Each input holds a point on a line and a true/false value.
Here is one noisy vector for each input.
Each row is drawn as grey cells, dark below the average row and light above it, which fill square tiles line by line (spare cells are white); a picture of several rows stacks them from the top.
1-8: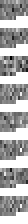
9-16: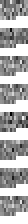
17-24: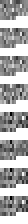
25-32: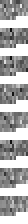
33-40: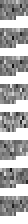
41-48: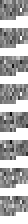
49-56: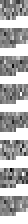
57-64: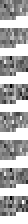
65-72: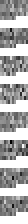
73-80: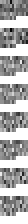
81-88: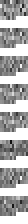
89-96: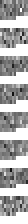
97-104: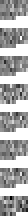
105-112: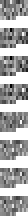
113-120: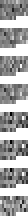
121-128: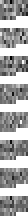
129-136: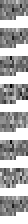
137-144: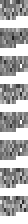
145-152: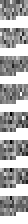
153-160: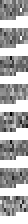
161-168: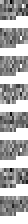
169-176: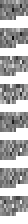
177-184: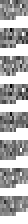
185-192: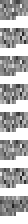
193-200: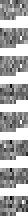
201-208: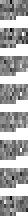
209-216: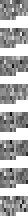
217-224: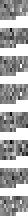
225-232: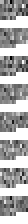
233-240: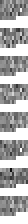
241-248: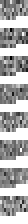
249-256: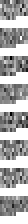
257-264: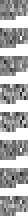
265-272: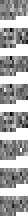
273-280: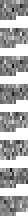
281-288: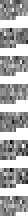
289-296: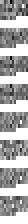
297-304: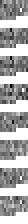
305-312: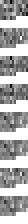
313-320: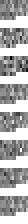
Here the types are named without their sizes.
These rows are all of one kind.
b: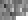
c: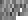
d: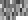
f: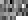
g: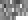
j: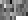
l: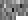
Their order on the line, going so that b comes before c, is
d, g, b, c, l, j, f.
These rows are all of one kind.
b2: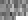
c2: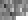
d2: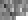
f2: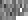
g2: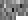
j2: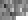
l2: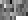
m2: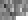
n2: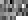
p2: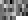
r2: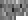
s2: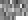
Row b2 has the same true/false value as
g2, l2, p2 and s2.
